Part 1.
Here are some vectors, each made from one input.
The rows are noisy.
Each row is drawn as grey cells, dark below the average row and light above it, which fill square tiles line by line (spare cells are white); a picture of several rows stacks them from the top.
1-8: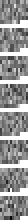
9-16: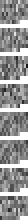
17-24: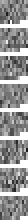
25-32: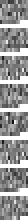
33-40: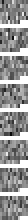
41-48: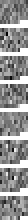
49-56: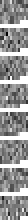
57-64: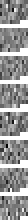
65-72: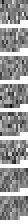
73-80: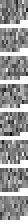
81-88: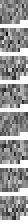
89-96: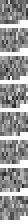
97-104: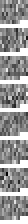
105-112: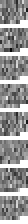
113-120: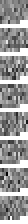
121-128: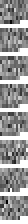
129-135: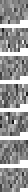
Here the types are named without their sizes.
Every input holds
a node of a tree.
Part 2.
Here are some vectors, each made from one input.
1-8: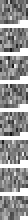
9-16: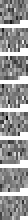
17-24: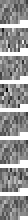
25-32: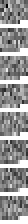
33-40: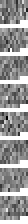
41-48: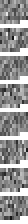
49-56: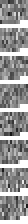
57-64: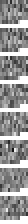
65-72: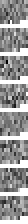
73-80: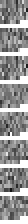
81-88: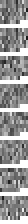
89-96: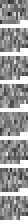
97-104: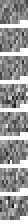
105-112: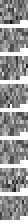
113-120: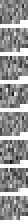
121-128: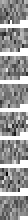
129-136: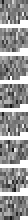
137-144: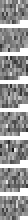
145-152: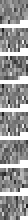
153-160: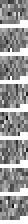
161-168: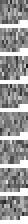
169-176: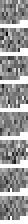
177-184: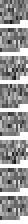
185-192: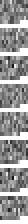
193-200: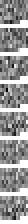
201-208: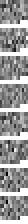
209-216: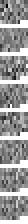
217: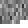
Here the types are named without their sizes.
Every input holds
a node of a tree.
